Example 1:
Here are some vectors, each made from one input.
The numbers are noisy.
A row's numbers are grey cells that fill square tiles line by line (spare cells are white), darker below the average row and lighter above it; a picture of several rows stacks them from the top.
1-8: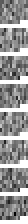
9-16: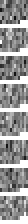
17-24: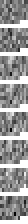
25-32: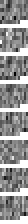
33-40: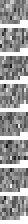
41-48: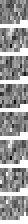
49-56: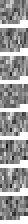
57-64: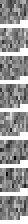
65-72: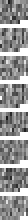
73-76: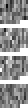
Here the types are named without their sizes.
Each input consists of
either a label, or a point on a line.
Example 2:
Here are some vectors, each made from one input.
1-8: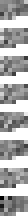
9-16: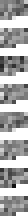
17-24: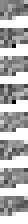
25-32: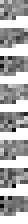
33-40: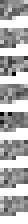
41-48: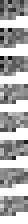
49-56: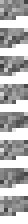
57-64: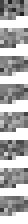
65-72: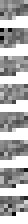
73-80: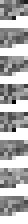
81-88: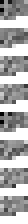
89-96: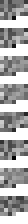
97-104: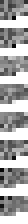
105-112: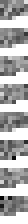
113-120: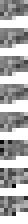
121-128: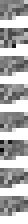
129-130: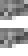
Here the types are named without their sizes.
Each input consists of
a point on a line and a true/false value.
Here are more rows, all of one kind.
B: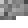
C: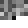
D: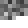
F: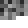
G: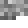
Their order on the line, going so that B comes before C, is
G, B, D, F, C.
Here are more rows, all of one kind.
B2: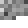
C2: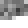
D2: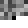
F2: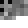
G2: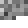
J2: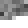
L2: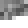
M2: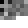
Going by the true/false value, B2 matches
D2 and G2.
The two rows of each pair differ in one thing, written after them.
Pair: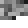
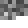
the true/false value
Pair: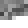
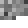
the true/false value
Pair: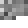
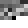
the place on the line
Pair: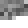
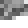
the place on the line
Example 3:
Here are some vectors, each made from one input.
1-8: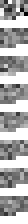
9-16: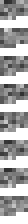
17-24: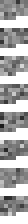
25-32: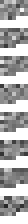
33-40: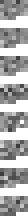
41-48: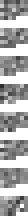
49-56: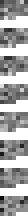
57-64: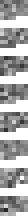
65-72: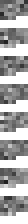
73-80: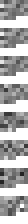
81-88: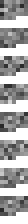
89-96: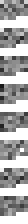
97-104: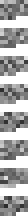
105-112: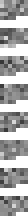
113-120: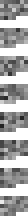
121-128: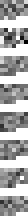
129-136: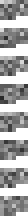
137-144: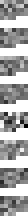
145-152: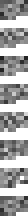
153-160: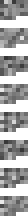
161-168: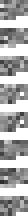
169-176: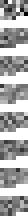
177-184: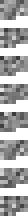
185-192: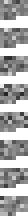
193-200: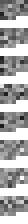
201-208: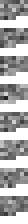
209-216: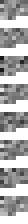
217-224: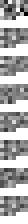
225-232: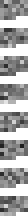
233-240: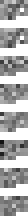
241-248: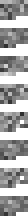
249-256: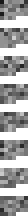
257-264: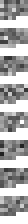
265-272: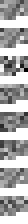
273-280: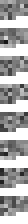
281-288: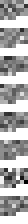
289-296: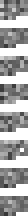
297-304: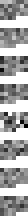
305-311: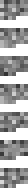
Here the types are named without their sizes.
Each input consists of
a list of points on a line.
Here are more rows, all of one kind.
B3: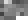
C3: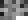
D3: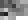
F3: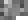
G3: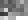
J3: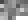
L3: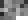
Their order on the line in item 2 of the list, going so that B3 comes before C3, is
J3, G3, D3, L3, B3, F3, C3.
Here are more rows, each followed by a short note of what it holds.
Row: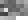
a list of two items
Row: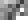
a list of two items
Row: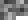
a list of one item
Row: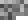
a list of two items
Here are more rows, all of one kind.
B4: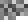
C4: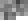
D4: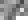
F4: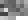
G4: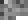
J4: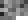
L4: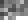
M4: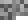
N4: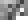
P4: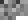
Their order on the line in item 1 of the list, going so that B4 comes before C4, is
B4, M4, N4, D4, C4, P4, G4, J4, L4, F4.
